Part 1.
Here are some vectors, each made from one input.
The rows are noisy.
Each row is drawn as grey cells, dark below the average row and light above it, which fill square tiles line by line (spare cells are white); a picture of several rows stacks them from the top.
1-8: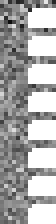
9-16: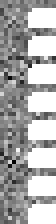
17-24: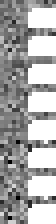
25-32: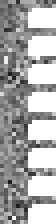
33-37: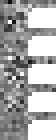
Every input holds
either a fixed value, or a node of a 7-node tree.
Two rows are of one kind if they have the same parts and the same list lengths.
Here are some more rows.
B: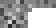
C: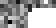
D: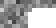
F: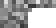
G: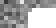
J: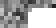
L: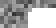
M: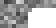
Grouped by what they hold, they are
B, D, F, G, J, L, M
C

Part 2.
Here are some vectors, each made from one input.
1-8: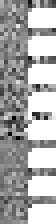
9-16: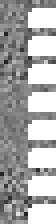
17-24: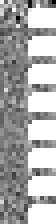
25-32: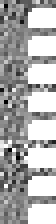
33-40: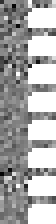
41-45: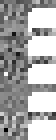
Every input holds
three true/false values.
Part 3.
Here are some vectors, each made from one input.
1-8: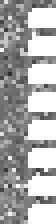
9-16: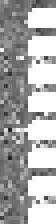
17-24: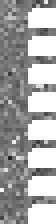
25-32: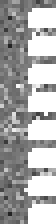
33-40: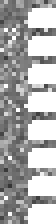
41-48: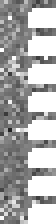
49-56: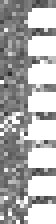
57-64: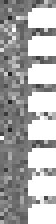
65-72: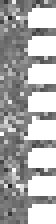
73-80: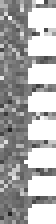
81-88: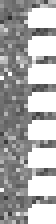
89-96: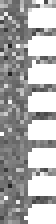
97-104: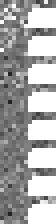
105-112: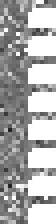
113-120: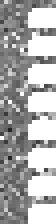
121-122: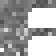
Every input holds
five true/false values.
